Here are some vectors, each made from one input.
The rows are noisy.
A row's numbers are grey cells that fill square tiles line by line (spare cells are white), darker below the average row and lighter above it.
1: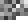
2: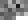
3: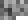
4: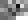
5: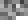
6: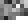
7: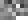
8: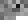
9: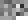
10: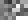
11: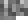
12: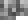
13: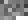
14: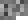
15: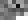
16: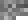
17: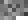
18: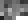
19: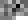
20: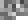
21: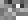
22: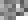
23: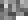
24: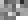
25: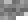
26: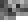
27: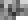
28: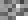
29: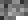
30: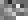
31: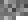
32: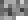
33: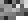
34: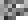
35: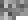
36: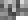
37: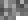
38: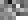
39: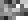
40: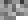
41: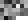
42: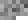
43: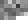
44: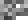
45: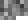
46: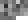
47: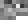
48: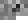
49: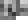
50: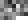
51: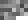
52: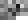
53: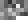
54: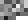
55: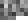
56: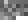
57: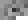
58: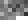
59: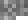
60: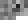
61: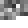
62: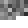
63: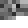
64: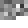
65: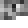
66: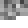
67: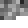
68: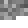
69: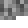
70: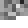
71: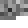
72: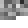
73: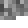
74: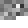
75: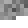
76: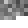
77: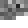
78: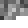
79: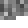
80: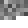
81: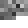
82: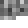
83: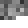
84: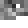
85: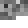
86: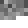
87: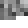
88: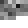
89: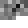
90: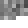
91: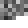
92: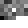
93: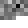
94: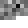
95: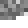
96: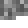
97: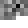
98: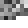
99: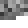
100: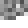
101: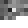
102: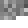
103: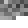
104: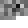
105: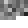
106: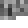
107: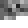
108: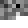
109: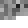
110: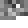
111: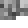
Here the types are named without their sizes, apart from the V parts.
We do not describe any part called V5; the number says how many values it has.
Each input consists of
three true/false values, together with either a point on a line, or a value of V5.
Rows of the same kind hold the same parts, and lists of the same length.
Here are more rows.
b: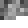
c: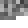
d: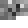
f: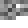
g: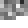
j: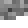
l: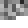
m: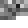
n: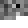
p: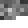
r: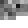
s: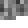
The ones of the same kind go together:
b, c, g, l, n, p
d, f, j, m, r, s

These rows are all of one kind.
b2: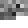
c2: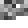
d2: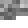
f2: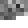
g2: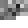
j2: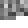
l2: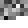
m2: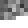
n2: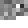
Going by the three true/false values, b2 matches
f2 and g2.
